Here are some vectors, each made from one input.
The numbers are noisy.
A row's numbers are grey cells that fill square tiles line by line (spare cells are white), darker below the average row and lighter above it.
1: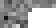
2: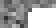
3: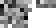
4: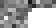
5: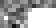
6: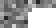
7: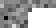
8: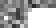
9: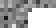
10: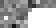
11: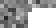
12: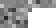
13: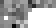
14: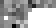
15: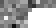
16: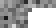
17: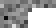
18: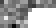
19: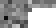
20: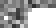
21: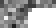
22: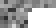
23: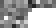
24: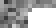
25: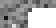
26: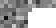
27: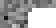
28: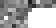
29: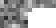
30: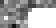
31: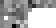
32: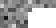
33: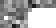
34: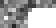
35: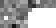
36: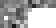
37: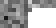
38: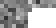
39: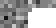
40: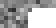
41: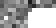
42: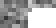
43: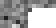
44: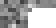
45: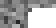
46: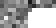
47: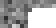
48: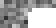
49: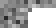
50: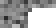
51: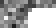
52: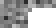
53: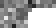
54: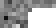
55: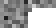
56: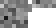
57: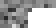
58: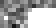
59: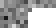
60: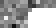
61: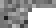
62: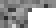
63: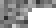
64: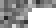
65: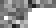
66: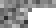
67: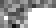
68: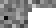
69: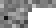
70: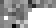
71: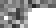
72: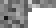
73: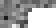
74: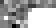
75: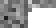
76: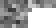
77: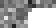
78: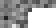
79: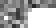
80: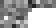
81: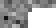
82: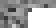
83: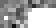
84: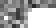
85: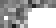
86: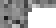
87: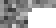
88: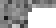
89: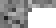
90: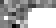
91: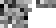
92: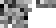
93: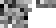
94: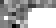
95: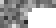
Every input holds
a list of up to two items, each a point on a 3-point line and a point on a 4-point line.
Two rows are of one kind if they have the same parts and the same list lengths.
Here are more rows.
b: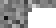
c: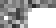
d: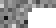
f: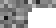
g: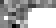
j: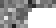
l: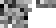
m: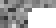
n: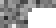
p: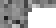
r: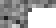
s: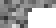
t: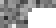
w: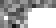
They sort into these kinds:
b, d, f, m, n, p, r, s, t
c, g, j, w
l

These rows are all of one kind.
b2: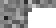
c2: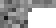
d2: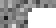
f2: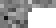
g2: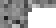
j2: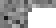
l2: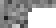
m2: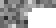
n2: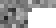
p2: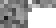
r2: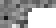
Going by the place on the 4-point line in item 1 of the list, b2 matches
c2, f2 and j2.
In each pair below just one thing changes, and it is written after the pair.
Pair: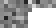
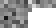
the place on the 4-point line in item 2 of the list
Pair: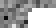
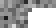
the place on the 3-point line in item 2 of the list
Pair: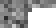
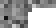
the place on the 4-point line in item 2 of the list
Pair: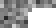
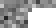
the place on the 4-point line in item 1 of the list
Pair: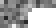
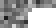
the place on the 3-point line in item 1 of the list
